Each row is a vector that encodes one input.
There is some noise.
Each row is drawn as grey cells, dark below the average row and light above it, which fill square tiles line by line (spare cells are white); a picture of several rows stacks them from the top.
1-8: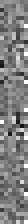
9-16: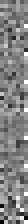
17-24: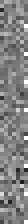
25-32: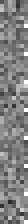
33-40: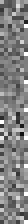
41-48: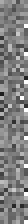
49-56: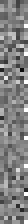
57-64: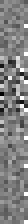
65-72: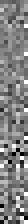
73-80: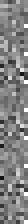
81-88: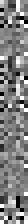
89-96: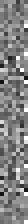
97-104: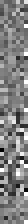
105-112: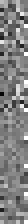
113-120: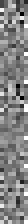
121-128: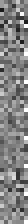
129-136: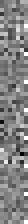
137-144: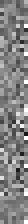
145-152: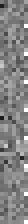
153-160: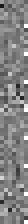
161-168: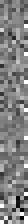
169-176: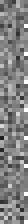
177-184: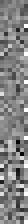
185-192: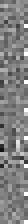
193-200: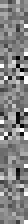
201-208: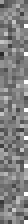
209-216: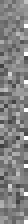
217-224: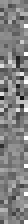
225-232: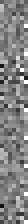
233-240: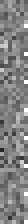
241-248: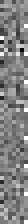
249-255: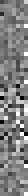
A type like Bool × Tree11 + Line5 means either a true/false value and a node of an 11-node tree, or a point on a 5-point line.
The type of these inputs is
(Circle9 + Unit) × Tree10 + Unit.
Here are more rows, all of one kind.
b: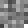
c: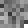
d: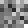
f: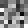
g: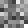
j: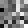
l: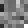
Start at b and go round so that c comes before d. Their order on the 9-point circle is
b, l, f, c, d, j, g.
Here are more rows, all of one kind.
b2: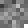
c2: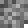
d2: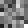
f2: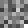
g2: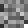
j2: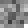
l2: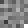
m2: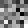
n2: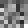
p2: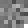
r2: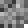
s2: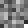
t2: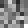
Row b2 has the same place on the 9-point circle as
g2, n2, s2 and t2.
